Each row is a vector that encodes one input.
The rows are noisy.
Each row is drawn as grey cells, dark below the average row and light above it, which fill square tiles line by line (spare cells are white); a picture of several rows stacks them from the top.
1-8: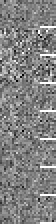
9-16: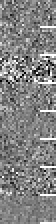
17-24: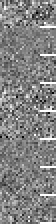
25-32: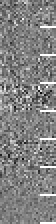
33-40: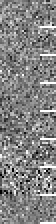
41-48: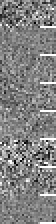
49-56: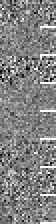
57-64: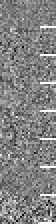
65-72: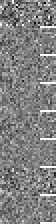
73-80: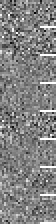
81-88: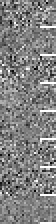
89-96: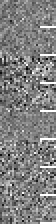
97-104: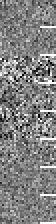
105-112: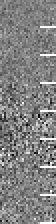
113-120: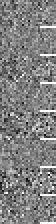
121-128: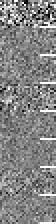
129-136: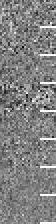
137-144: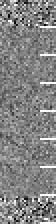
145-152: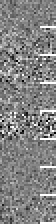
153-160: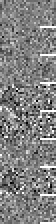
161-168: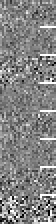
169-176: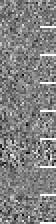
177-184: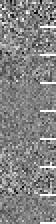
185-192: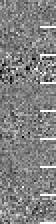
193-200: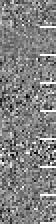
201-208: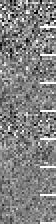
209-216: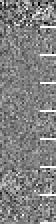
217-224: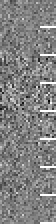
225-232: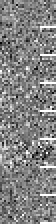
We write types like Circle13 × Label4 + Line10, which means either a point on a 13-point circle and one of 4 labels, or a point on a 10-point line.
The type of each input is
List2(Line14).
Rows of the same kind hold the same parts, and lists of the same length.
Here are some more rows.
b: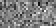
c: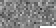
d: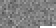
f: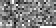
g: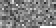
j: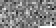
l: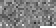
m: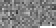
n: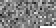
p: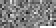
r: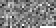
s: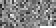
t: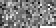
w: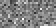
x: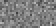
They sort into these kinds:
b, f, g, j, m, p, s, x
c, d, l, n, w
r, t

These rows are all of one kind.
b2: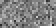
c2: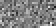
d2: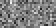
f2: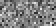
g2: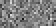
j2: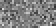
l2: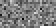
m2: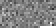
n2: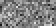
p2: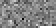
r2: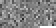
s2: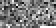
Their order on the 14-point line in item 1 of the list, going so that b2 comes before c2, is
f2, p2, b2, l2, r2, c2, m2, d2, j2, g2, n2, s2.
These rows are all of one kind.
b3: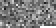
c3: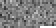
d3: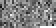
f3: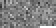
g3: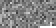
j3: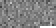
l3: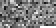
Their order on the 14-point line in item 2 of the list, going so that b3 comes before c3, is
f3, g3, b3, c3, d3, l3, j3.
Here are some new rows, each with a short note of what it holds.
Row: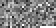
the empty list
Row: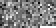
the empty list
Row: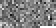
a list of one item
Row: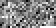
the empty list
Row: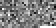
a list of two items
